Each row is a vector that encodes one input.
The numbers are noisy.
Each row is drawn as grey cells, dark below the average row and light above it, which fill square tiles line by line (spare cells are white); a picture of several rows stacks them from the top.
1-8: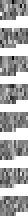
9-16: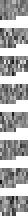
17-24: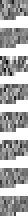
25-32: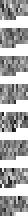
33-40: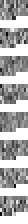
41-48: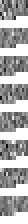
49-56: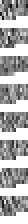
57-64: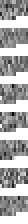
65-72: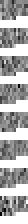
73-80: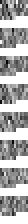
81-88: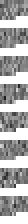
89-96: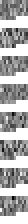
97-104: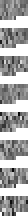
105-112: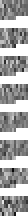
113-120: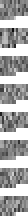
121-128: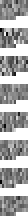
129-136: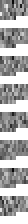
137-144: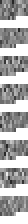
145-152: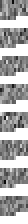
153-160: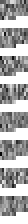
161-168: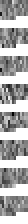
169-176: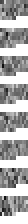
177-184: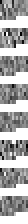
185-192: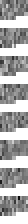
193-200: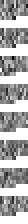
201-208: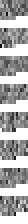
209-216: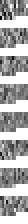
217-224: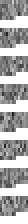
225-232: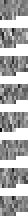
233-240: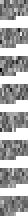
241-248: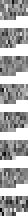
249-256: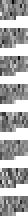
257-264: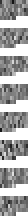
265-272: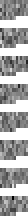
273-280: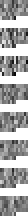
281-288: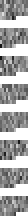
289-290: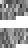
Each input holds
one of 11 labels and a point on a 9-point line, together with either a point on a 4-point line, or a node of an 11-node tree.
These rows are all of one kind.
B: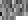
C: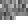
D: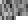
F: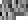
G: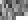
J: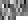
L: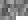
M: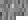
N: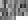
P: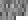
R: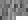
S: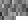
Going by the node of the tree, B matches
C, M, P and S.
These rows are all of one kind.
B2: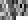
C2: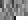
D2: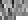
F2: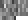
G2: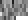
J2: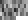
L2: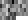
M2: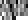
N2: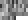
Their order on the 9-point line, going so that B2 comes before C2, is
J2, B2, G2, F2, C2, D2, N2, L2, M2.
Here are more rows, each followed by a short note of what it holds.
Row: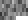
one of 11 labels, a point on a 9-point line and a node of an 11-node tree
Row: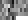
one of 11 labels, a point on a 4-point line and a point on a 9-point line
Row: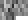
one of 11 labels, a point on a 4-point line and a point on a 9-point line
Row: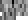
one of 11 labels, a point on a 4-point line and a point on a 9-point line
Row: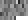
one of 11 labels, a point on a 9-point line and a node of an 11-node tree
